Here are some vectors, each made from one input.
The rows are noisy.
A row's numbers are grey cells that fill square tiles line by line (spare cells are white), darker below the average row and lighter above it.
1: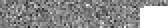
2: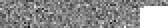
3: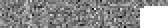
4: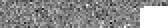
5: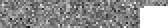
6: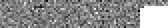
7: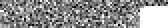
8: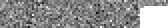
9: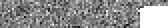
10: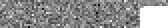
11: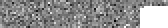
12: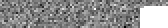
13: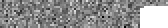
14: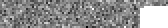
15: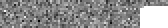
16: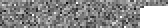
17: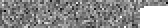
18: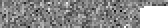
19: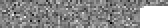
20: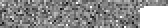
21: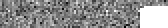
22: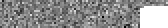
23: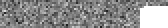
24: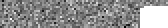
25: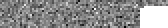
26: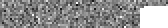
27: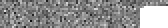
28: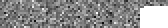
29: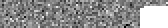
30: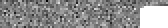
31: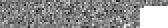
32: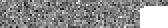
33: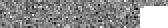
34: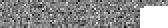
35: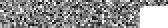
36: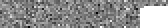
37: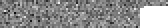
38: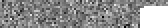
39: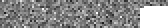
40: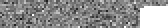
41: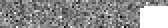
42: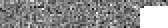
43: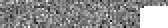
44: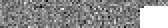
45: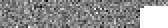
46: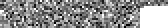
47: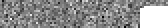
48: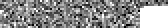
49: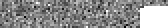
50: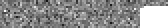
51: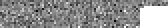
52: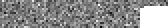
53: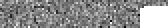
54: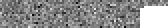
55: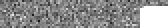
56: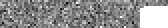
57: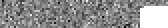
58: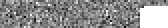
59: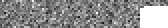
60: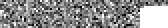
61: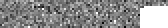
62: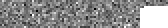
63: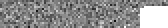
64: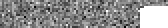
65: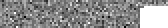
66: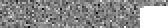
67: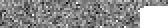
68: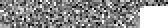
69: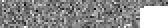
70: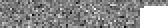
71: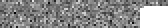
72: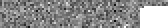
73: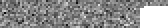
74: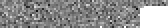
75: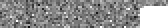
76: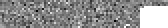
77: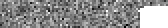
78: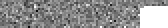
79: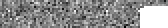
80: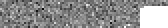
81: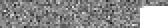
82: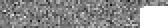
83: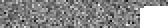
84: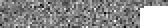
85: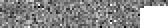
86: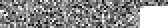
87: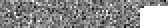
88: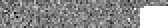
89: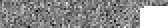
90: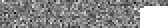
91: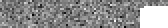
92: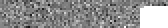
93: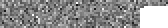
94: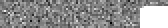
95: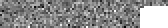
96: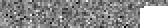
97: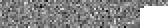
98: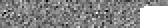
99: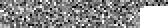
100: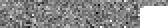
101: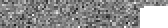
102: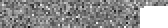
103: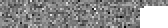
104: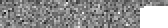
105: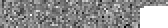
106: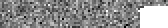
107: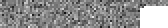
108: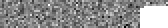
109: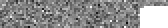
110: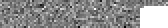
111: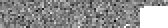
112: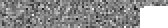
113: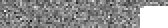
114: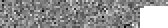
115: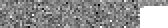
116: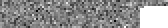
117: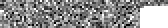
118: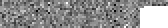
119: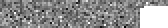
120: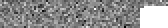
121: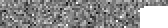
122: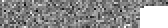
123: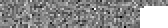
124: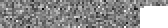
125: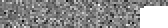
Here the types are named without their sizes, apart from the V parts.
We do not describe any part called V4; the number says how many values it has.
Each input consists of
a point on a line, together with a list of items, each either a point on a circle, or a value of V4.
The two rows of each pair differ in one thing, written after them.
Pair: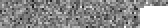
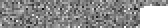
the value of V4 in item 1 of the list
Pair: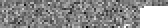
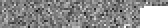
the value of V4 in item 2 of the list
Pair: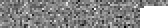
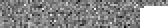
the value of V4 in item 2 of the list
